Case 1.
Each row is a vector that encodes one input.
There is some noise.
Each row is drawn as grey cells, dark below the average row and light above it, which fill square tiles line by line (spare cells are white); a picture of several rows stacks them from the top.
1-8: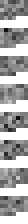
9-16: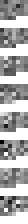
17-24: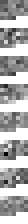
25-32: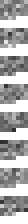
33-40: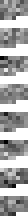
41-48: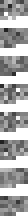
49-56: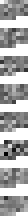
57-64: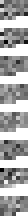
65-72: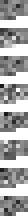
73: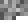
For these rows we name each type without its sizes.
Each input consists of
a point on a line.
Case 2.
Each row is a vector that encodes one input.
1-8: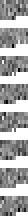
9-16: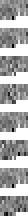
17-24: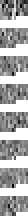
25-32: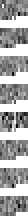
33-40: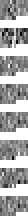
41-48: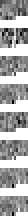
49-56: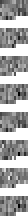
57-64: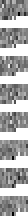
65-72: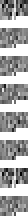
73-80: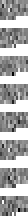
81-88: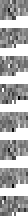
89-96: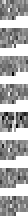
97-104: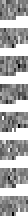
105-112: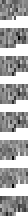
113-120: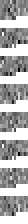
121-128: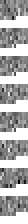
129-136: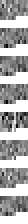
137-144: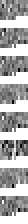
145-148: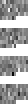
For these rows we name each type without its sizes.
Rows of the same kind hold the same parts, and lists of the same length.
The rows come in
2 kinds.
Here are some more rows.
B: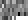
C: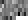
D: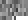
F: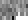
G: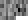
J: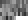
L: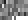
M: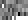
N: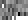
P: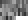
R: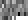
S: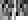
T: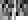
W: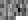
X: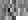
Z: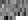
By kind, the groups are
B, C, D, F, G, J, L, M, N, P, R, W, X, Z
S, T

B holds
a point on a circle.
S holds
a fixed value.
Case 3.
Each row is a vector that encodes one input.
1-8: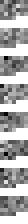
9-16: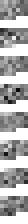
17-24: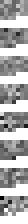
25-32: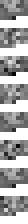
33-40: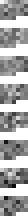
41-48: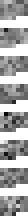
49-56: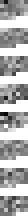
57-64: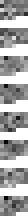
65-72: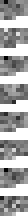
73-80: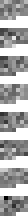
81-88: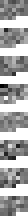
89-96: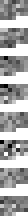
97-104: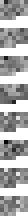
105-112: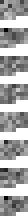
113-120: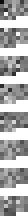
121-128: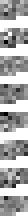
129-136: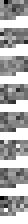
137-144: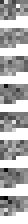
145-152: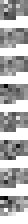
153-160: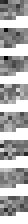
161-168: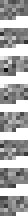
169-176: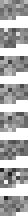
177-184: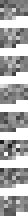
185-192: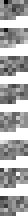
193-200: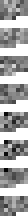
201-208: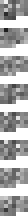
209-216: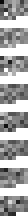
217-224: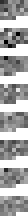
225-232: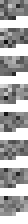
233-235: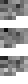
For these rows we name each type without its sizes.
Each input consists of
a point on a line.
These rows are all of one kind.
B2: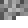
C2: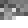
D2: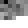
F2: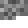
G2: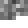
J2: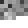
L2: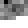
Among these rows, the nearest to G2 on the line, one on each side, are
F2 and J2.
